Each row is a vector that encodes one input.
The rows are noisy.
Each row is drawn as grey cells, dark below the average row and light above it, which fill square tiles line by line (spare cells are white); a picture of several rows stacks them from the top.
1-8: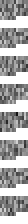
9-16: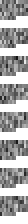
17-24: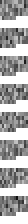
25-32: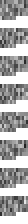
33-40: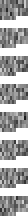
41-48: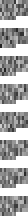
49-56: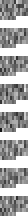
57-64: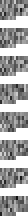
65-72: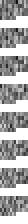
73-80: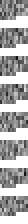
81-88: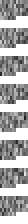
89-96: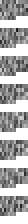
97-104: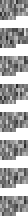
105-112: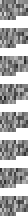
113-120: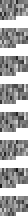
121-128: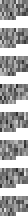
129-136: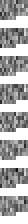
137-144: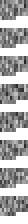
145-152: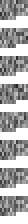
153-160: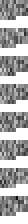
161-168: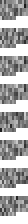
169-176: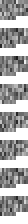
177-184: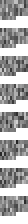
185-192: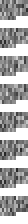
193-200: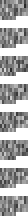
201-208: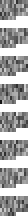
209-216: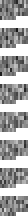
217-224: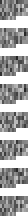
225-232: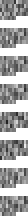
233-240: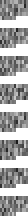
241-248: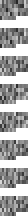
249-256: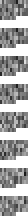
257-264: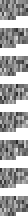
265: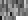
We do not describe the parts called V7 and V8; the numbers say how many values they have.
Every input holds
a true/false value, together with either a point on a 9-point line and a value of V7, or a point on an 11-point line and a value of V8.
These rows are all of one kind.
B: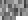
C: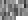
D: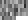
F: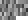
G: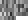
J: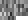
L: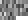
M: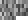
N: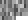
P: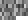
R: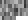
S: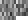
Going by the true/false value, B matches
C, D, N and R.
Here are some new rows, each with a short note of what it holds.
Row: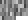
a point on a 9-point line, a true/false value and a value of V7
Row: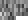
a point on a 9-point line, a true/false value and a value of V7
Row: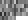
a point on an 11-point line, a true/false value and a value of V8
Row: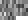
a point on a 9-point line, a true/false value and a value of V7
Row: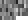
a point on an 11-point line, a true/false value and a value of V8
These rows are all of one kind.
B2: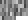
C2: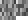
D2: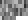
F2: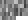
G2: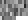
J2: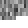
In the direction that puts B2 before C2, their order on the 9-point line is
B2, J2, G2, D2, F2, C2.
